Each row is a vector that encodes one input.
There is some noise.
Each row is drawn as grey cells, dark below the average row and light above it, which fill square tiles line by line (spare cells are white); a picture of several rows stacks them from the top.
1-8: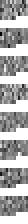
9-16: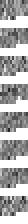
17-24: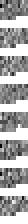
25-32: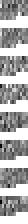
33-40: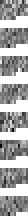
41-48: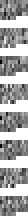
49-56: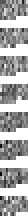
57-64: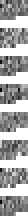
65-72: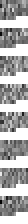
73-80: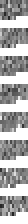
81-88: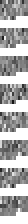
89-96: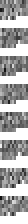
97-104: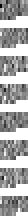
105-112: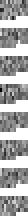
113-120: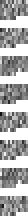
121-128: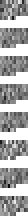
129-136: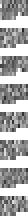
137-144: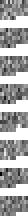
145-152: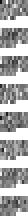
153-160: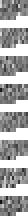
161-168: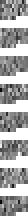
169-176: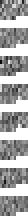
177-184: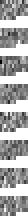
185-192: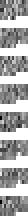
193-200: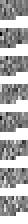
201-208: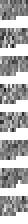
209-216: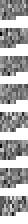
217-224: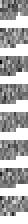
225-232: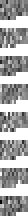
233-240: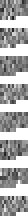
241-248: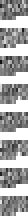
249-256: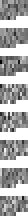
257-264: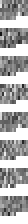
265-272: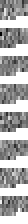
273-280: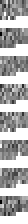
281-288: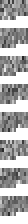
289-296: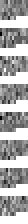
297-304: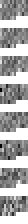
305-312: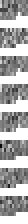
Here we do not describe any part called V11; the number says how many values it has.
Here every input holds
three true/false values and a value of V11, together with either a point on a 7-point line, or a value of V11.
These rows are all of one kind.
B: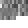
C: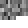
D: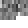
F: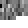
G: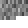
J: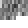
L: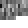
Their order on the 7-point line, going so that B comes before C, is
D, J, B, G, C, L, F.
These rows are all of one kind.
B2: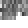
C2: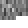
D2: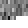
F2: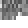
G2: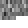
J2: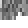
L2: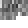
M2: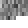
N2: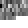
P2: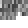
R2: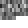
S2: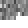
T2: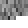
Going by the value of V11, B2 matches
N2, S2 and T2.
